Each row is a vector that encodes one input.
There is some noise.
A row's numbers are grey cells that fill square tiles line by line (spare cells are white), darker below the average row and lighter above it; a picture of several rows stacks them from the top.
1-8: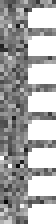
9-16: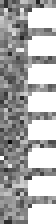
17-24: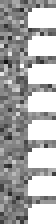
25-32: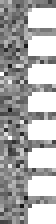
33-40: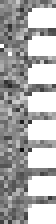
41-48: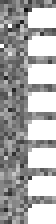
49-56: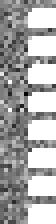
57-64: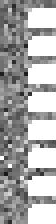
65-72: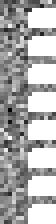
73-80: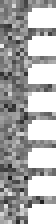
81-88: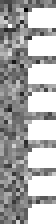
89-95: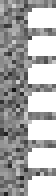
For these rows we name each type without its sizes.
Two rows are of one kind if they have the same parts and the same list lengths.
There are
2 kinds of row.
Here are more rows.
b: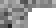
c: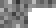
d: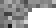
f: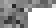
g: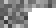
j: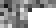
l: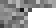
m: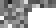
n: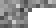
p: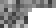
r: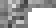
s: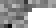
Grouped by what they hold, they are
b, c, d, f, g, l, n, p, r, s
j, m

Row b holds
a point on a circle and a true/false value.
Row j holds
a point on a line.
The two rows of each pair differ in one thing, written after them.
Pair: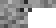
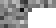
the place on the circle
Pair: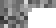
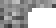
the true/false value
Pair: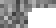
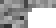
the true/false value
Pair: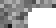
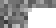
the true/false value
